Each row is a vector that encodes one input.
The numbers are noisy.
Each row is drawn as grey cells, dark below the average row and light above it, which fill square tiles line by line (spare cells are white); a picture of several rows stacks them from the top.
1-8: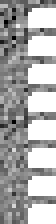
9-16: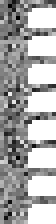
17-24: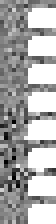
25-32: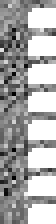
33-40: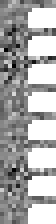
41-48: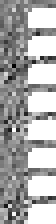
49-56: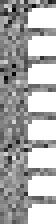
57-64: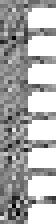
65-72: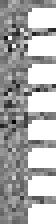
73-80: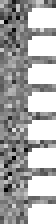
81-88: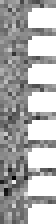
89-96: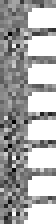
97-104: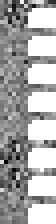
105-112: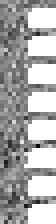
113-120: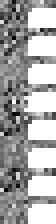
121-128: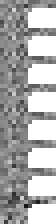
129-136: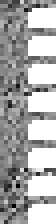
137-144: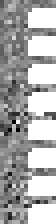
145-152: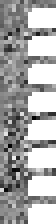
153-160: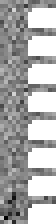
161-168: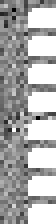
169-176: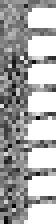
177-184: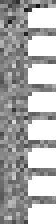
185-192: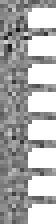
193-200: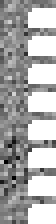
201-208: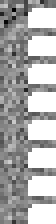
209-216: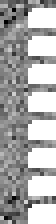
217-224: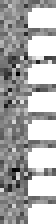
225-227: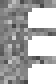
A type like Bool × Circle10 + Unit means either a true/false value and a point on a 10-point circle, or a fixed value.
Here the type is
Bool × Bool × Bool × Bool + (Circle8 + Line5) × Tree7.
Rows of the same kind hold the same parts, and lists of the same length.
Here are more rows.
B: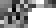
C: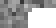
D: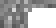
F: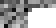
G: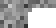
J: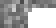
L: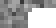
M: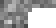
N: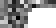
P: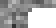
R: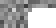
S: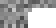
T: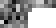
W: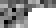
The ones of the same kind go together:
B, N
C, D, G, J, L, M, P, R, S
F, T, W

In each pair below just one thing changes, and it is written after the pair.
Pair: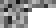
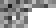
the place on the 8-point circle
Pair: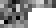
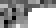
the node of the tree
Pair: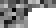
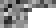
the node of the tree
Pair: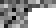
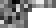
the node of the tree
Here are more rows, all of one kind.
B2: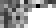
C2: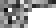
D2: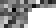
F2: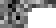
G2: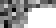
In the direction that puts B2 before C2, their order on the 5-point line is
B2, G2, F2, D2, C2.
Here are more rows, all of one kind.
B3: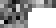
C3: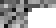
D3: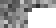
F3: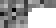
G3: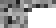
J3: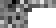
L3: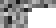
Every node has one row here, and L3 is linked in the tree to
G3.
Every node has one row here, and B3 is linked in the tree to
J3.
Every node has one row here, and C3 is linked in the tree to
D3 and F3.
